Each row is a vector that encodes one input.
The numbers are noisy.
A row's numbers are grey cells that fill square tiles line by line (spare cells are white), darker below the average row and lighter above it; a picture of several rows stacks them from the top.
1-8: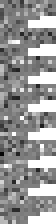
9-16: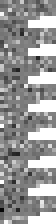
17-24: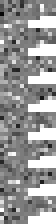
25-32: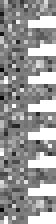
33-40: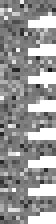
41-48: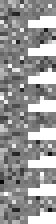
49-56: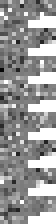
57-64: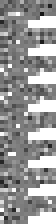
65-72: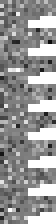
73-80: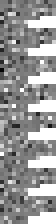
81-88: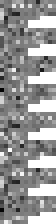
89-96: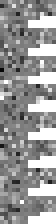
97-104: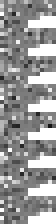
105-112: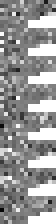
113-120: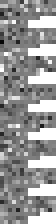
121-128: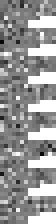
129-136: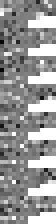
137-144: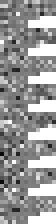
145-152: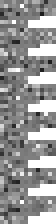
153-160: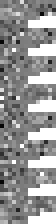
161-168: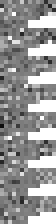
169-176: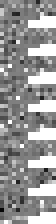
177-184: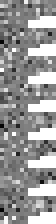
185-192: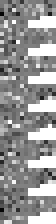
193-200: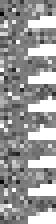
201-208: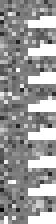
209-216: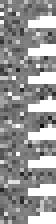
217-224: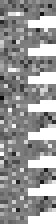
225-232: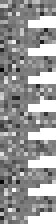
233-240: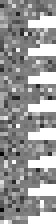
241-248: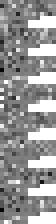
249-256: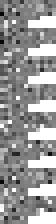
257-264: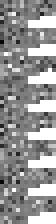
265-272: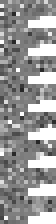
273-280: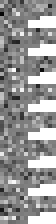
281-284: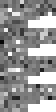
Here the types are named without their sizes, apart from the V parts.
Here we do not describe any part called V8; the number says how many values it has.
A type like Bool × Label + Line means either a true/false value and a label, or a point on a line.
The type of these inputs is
(Circle + Line) × V8.
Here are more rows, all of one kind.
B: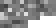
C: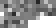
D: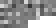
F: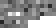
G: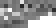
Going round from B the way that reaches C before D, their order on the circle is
B, C, G, D, F.
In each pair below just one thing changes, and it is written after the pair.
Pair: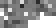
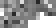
the value of V8
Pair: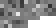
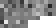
the place on the circle
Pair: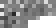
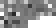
the place on the circle
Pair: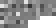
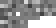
the place on the circle
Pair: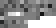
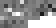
the value of V8
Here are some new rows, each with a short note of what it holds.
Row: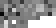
a point on a line and a value of V8
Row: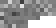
a point on a line and a value of V8
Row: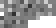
a point on a circle and a value of V8
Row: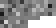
a point on a circle and a value of V8
